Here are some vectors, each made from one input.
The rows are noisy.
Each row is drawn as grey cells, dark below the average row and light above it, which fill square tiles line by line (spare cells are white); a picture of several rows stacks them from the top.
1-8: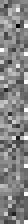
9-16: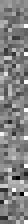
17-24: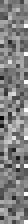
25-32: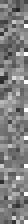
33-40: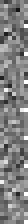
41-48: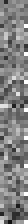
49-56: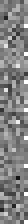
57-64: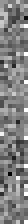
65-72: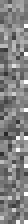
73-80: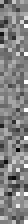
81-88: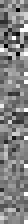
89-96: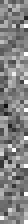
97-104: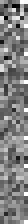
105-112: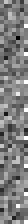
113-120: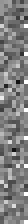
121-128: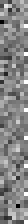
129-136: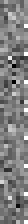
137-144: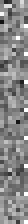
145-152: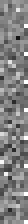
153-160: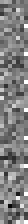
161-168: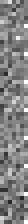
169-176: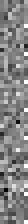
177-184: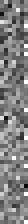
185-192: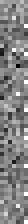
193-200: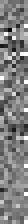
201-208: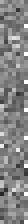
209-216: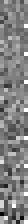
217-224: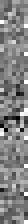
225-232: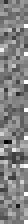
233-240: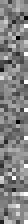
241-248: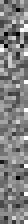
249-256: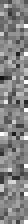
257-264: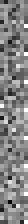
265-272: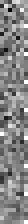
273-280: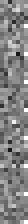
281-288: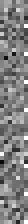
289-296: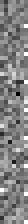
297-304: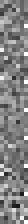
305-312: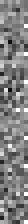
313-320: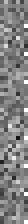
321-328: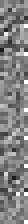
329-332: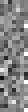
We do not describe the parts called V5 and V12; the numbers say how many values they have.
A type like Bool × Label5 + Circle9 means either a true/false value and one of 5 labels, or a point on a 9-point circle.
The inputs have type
Tree13 × Tree13 × (Tree13 + V5) × V12 + Unit.
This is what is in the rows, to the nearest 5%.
A few of them hold a fixed value. The rest hold a node of each of two 13-node trees and a value of V12, together with either a node of a 13-node tree, or a value of V5.
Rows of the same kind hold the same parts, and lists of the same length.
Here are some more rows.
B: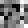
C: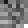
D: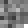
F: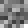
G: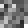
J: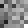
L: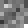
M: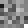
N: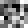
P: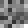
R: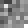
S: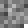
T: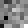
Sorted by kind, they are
B, N
C, D, J, L, R, T
F, G, M, P, S

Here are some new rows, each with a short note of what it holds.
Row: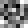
a fixed value
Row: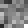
a node of each of three 13-node trees and a value of V12
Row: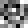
a fixed value
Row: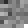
a node of each of three 13-node trees and a value of V12
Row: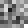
a node of each of two 13-node trees, a value of V5 and a value of V12
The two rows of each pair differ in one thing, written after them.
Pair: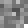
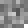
the node of one of the two trees
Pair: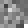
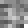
the node of one of the two trees
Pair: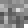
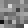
the value of V5
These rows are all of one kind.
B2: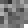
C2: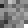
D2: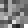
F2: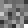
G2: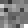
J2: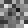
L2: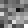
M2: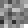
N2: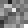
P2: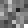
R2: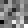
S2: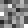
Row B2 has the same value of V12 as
G2 and M2.
